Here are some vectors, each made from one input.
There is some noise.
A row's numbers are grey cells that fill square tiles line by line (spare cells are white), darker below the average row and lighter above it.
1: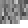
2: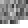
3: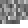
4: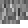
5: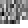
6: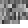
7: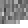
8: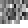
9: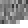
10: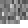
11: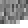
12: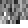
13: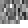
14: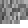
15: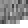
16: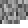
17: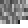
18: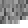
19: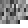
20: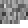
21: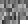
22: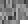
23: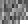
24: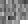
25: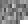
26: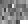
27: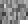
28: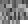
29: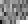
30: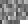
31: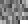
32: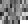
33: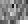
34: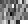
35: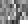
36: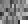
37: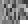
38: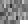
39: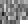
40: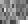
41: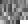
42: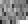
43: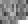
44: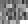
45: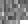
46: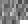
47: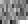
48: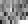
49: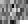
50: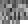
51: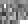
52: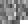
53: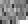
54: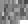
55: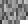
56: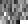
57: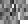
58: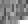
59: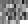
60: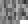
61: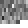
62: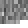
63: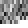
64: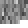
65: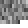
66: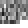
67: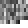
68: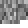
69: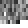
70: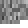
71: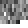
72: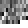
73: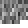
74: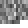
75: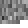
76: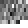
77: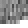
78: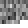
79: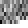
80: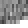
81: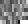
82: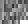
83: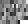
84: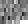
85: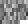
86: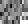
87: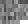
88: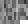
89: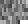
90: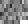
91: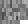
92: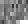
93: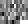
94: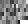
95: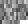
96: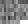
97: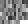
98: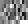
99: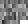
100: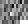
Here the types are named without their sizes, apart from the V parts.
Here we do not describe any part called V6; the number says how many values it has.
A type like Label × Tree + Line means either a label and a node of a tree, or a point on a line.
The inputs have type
Line × (Line + V6).
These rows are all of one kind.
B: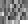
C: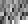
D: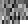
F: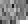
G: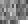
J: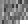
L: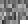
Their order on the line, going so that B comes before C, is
D, L, B, J, C, G, F.
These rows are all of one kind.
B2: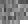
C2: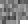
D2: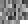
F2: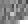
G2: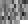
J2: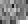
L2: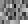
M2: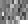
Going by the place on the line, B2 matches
C2 and G2.
